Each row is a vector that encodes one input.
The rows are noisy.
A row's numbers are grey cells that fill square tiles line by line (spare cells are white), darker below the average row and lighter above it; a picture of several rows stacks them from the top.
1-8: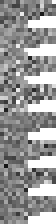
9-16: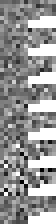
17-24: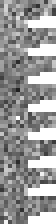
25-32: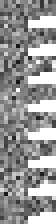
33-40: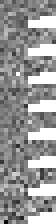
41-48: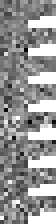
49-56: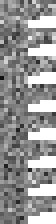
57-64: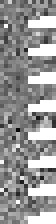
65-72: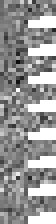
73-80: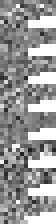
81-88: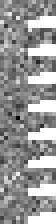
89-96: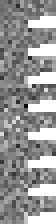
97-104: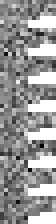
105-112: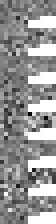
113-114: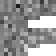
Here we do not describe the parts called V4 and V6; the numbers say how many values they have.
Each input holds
a value of V4, together with either a point on a 5-point line, or three true/false values and a value of V6.
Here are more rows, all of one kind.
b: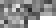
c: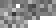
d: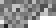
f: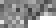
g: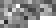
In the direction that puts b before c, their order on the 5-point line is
f, d, b, g, c.
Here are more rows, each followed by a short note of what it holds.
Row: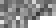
a point on a 5-point line and a value of V4
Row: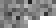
three true/false values, a value of V4 and a value of V6
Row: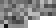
three true/false values, a value of V4 and a value of V6
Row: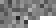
three true/false values, a value of V4 and a value of V6
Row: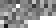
a point on a 5-point line and a value of V4
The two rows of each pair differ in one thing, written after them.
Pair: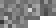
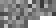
one of the three true/false values
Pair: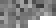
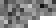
the value of V6
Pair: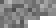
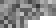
the value of V6
